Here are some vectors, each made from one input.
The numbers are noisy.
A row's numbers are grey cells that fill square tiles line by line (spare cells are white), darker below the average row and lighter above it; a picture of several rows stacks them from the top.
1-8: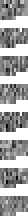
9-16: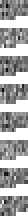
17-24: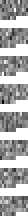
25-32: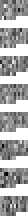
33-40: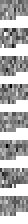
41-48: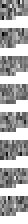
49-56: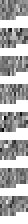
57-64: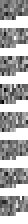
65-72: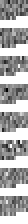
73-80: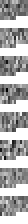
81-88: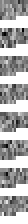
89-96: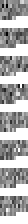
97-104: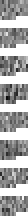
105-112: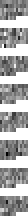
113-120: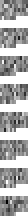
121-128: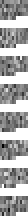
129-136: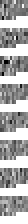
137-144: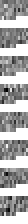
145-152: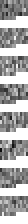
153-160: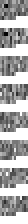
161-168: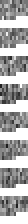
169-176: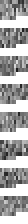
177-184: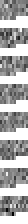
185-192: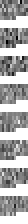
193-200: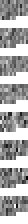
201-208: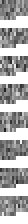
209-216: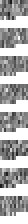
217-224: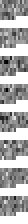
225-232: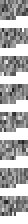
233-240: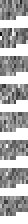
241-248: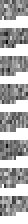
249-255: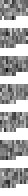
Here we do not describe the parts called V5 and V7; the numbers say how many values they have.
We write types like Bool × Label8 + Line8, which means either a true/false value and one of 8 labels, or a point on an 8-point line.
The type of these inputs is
Bool × Bool × Bool × Bool + Line13 × (Line13 + V7) × V5.
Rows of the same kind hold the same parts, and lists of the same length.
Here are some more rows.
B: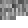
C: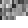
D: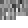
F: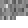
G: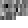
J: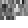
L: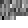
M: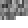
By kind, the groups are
B, C, D, F
G
J, L, M

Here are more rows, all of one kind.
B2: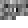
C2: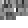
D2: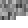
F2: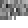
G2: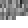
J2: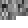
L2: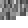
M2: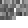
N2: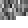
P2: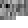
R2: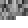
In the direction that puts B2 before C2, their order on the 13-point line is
P2, B2, F2, C2, J2, M2, R2, D2, G2, L2, N2.
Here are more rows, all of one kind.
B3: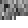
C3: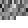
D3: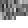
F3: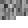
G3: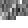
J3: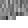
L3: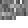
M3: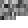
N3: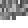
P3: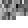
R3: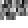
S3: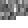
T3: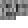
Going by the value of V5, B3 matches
G3 and L3.
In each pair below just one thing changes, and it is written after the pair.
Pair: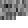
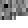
the value of V5
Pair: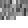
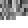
the value of V5
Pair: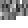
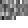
the value of V5
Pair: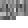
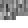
the value of V7
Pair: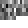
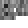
the value of V7
